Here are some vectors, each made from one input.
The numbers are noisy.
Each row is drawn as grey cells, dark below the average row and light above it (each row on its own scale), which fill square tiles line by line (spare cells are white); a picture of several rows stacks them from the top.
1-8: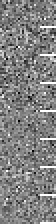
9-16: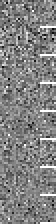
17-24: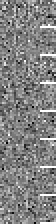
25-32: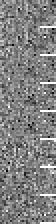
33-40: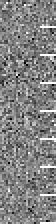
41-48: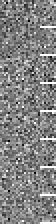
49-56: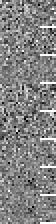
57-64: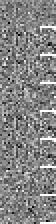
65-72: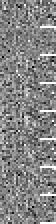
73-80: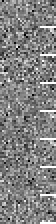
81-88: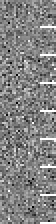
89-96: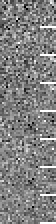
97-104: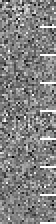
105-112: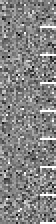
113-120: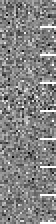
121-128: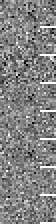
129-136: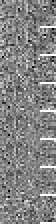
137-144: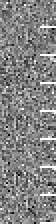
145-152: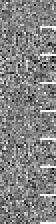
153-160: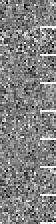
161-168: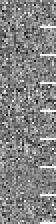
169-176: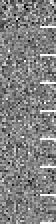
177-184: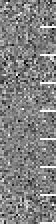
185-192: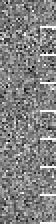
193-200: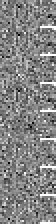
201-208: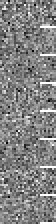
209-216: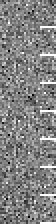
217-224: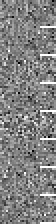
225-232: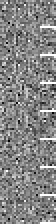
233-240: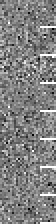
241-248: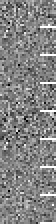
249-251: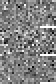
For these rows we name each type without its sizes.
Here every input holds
either a label, or a point on each of two lines.
